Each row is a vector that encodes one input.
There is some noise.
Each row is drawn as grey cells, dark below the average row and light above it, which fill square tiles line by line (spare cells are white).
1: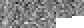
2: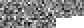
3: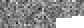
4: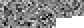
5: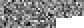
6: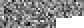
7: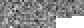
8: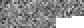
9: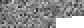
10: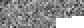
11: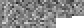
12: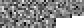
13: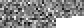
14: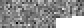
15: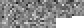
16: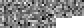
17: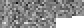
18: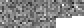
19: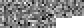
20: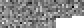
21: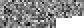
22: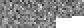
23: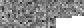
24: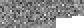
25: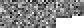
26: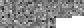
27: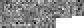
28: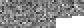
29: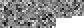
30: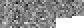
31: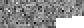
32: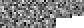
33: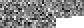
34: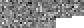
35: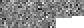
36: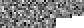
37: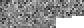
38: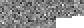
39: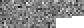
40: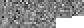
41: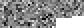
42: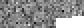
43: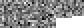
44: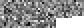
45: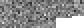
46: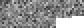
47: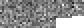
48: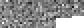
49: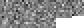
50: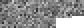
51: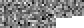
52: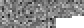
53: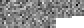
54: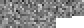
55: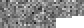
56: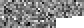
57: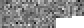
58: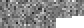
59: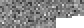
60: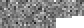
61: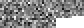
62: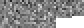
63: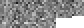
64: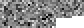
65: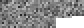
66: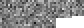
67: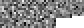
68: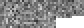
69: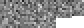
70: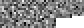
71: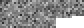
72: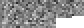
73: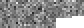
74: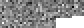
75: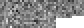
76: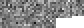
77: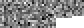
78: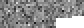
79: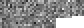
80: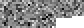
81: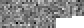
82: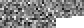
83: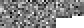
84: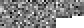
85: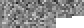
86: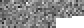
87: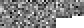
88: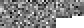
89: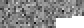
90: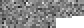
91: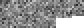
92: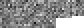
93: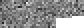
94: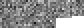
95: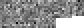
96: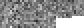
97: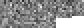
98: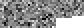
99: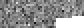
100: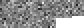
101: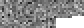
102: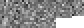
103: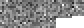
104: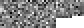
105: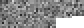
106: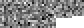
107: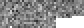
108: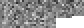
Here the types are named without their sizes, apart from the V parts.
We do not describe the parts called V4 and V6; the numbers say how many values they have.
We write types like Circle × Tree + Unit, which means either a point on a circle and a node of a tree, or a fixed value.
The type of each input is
Bool × (Line + V4) + V6.
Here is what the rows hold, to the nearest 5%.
About 70% of them hold a true/false value, together with either a point on a line, or a value of V4. The rest hold a value of V6.
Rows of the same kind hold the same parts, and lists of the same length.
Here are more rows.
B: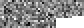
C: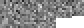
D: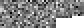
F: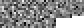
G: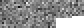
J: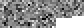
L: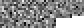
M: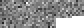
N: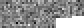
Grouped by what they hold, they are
B, D, F, J, L
C, G, M
N

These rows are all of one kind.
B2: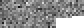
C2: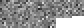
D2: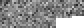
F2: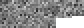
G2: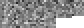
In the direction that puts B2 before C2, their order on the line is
D2, F2, B2, C2, G2.
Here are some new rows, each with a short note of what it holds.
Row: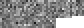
a true/false value and a value of V4
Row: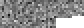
a true/false value and a value of V4
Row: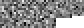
a value of V6
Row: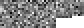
a value of V6
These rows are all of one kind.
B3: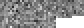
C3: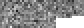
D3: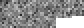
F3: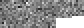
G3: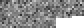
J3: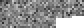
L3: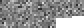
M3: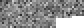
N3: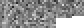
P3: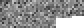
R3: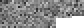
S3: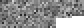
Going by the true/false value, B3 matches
C3 and N3.
